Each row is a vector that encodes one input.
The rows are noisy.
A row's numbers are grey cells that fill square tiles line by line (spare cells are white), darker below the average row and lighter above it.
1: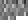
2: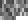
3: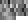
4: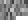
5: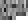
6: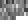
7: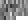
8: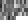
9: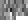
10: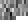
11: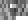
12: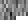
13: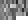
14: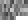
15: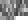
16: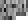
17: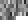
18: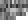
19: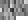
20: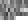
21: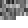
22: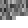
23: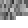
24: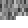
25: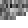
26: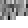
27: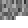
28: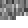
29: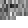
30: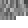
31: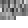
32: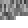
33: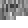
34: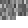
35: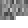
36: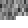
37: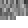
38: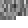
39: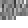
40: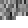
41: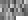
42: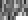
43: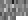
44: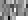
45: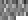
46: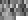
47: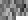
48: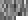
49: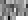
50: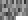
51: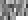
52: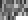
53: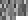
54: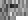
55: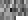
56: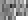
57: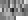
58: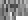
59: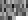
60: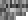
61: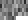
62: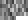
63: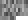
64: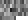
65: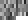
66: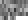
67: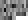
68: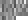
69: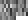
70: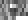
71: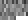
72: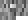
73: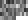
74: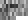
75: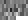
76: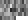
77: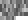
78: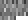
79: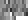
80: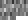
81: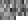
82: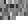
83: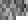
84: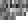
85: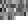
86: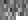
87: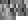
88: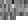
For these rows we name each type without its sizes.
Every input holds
a point on a line, together with either a label, or a node of a tree.
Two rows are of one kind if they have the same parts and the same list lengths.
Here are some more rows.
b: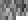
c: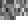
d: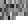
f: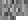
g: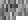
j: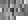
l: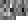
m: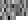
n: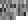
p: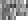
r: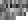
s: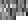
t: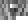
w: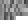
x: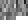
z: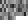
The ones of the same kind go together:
b, d, g, j, l, m, n, p, r, z
c, f, s, t, w, x

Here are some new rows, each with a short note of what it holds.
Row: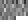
a point on a line and a node of a tree
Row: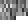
a point on a line and a node of a tree
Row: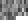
a point on a line and a node of a tree
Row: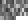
a point on a line and a node of a tree
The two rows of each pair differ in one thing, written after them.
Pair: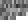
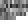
the place on the line
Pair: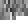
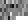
the place on the line
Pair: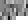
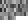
the label
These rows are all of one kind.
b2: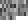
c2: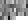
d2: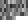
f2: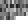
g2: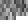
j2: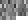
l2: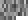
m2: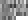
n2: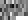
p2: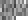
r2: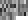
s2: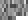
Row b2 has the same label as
j2 and r2.
